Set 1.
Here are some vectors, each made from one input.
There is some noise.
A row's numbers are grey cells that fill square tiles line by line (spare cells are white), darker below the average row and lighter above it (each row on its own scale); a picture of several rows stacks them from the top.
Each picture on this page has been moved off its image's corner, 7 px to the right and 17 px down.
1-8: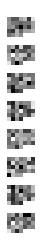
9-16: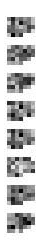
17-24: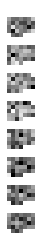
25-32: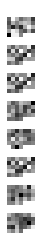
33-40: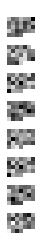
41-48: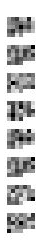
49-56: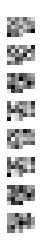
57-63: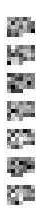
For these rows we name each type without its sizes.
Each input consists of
either a point on a line, or a node of a tree.
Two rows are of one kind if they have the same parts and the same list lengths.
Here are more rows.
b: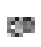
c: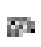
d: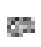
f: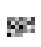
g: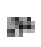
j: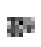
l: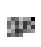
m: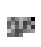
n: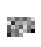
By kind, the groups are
b, c, d, g, j, n
f, l, m

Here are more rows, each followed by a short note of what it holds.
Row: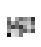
a point on a line
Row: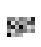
a point on a line
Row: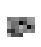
a node of a tree
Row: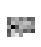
a point on a line
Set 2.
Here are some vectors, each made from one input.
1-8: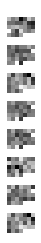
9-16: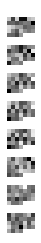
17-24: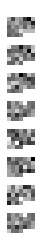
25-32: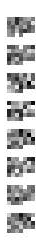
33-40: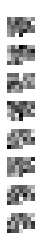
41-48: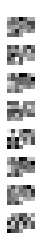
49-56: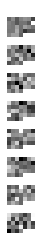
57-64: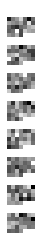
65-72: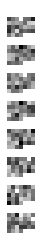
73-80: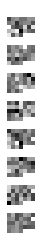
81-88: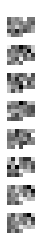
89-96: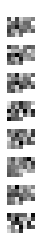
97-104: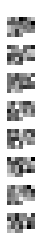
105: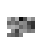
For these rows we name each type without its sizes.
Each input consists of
a list of points on a line.
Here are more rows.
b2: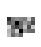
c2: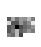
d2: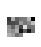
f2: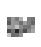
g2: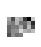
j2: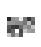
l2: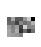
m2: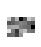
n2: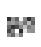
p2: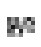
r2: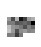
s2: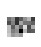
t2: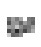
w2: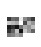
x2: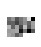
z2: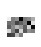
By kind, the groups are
b2, c2, d2, j2, l2, n2, p2, s2, w2, x2
f2, t2
g2, m2, r2, z2

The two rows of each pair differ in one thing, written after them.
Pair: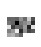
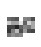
the place on the line in item 1 of the list
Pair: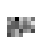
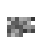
the place on the line in item 2 of the list
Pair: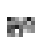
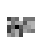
the place on the line in item 1 of the list
